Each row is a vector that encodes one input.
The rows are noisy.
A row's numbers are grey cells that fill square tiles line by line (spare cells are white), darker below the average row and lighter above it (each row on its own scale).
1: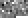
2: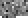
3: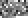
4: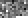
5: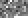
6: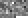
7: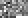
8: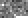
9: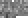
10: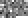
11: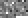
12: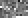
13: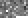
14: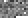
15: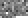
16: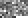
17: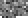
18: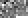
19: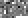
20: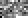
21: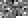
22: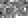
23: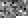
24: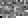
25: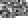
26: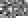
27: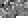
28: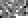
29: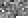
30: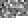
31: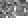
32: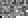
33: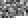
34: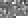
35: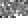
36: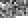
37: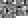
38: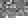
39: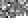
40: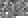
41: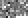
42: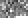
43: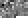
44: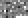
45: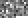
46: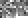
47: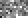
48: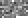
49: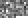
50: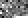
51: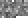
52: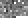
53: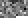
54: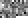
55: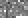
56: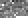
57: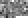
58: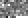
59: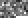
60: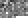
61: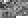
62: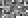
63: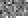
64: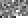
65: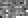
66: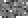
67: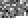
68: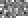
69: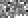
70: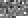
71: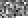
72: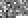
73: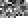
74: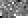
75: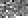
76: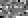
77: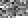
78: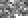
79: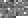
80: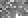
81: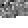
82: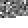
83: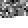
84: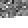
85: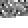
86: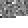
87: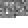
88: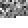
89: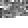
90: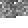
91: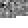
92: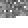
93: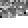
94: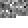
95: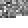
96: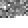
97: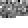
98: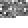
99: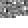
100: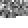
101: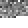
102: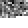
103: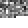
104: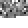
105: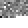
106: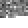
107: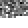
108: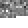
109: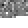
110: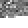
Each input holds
a point on an 8-point line, together with a list of up to two points on a 6-point line.
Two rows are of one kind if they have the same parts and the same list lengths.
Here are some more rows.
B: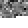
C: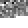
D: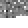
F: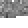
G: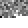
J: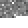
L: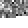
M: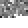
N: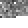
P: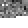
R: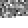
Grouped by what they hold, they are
B, J, P
C, D, F, G, L, M, N
R

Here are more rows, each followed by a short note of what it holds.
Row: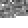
a point on an 8-point line, together with a list of two items
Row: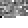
a point on an 8-point line, together with a list of one item
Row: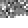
a point on an 8-point line, together with a list of one item
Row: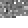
a point on an 8-point line, together with a list of one item
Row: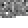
a point on an 8-point line, together with the empty list
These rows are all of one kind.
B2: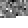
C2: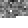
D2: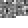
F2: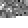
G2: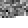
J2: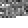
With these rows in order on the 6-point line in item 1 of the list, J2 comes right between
F2 and G2.
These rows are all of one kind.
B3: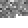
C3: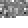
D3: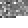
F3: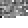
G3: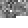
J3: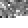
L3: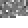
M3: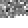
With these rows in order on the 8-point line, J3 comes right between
L3 and M3.
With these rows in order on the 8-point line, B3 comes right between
F3 and L3.
